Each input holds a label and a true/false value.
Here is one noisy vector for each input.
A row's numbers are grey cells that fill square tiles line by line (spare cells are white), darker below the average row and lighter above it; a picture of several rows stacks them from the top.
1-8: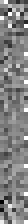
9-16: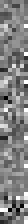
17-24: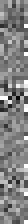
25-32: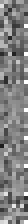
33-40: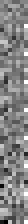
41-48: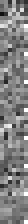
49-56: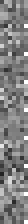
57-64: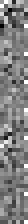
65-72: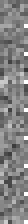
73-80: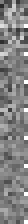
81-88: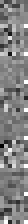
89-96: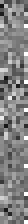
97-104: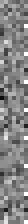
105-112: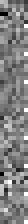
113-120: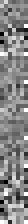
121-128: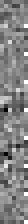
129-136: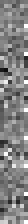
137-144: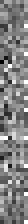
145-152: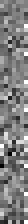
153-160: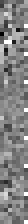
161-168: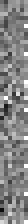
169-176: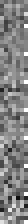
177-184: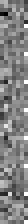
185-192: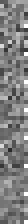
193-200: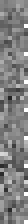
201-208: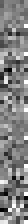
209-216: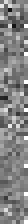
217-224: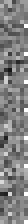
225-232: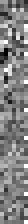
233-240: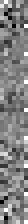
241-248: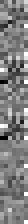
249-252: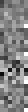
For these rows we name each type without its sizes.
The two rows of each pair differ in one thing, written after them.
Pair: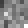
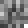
the true/false value
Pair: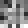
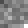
the label
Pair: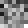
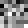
the true/false value
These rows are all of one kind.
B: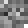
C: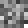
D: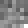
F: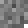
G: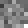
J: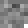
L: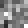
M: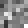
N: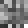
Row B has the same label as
D and G.
